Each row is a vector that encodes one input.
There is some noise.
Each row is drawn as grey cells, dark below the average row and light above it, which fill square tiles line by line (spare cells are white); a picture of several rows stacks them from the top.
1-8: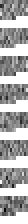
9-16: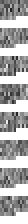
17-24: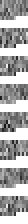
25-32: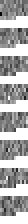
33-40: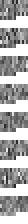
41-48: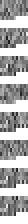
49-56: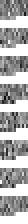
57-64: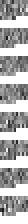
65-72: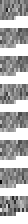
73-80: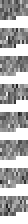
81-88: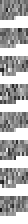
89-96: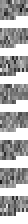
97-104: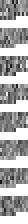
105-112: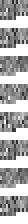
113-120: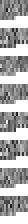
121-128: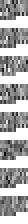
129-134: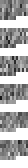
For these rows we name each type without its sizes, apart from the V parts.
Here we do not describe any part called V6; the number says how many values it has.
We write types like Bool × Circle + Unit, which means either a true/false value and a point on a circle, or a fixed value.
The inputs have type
Line + (Tree + Unit) × V6.
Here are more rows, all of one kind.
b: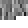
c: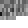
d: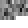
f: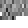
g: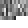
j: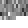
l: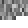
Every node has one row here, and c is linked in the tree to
l.
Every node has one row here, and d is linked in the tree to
b and f.
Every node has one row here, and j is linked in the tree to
b and g.
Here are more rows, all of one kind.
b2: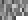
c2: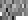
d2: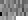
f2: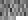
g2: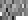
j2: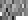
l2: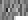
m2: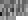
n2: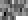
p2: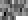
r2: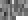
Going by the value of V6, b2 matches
c2, g2 and j2.
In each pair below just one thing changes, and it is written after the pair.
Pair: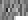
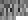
the node of the tree
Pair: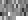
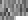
the node of the tree
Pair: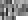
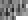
the node of the tree
